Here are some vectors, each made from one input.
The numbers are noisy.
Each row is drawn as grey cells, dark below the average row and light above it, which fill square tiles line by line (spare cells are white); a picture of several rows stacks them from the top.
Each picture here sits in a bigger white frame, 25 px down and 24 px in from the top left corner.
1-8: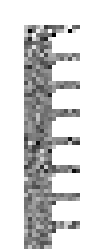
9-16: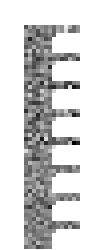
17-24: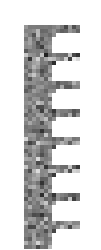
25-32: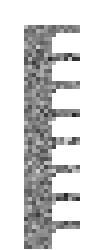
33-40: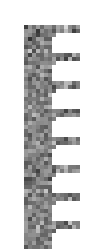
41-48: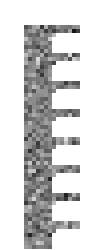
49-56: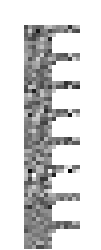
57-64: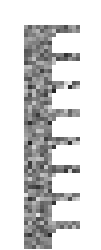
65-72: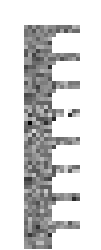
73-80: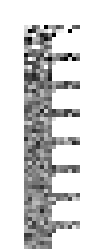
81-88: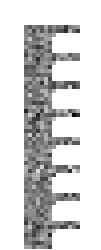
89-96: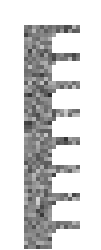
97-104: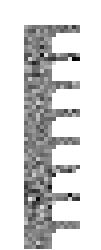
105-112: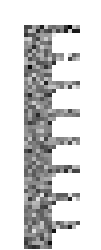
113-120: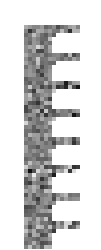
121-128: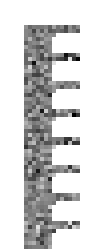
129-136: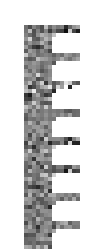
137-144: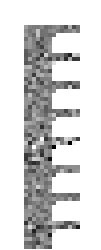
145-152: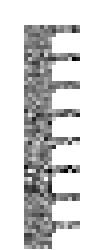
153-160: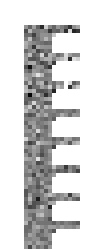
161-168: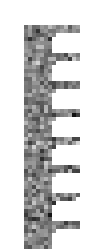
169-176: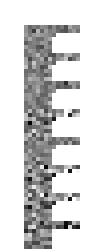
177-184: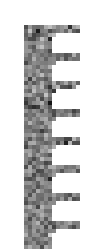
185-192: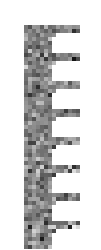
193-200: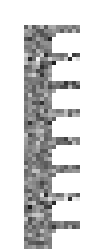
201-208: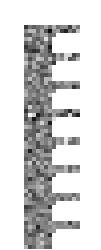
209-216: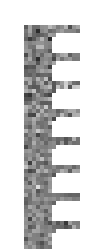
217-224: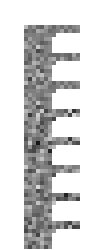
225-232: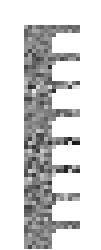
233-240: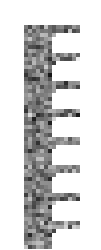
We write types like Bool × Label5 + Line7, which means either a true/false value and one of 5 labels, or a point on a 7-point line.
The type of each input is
List2(Line7).
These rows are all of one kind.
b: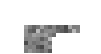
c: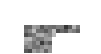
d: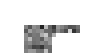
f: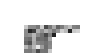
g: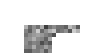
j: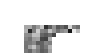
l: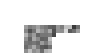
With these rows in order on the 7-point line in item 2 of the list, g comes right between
b and f.
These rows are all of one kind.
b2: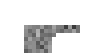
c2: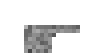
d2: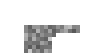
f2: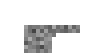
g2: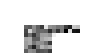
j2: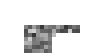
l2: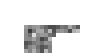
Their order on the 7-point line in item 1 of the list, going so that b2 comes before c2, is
d2, l2, f2, b2, j2, c2, g2.
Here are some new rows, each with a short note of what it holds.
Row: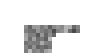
a list of two items
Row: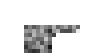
the empty list
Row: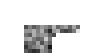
the empty list
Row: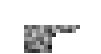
the empty list
